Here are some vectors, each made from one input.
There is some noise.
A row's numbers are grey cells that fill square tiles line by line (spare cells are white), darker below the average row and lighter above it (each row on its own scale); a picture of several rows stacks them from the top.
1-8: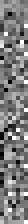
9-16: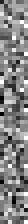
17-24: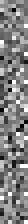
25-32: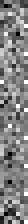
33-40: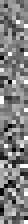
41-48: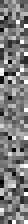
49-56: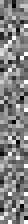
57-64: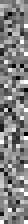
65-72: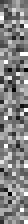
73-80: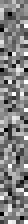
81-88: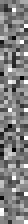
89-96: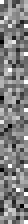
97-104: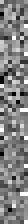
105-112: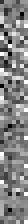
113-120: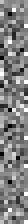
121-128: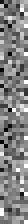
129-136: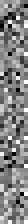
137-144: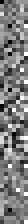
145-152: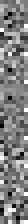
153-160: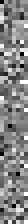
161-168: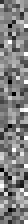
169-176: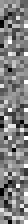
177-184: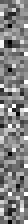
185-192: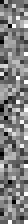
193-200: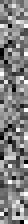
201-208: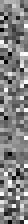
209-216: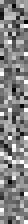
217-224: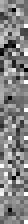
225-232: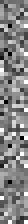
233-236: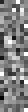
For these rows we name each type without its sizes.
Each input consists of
a label, together with either a point on a line, or a node of a tree.
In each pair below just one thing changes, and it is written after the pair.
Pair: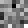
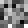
the label
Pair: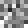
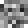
the place on the line
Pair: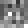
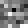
the place on the line
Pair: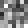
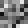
the place on the line
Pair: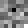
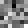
the place on the line
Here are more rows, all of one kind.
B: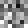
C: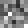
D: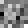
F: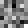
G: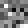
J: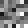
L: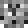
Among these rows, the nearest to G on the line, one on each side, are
D and J.
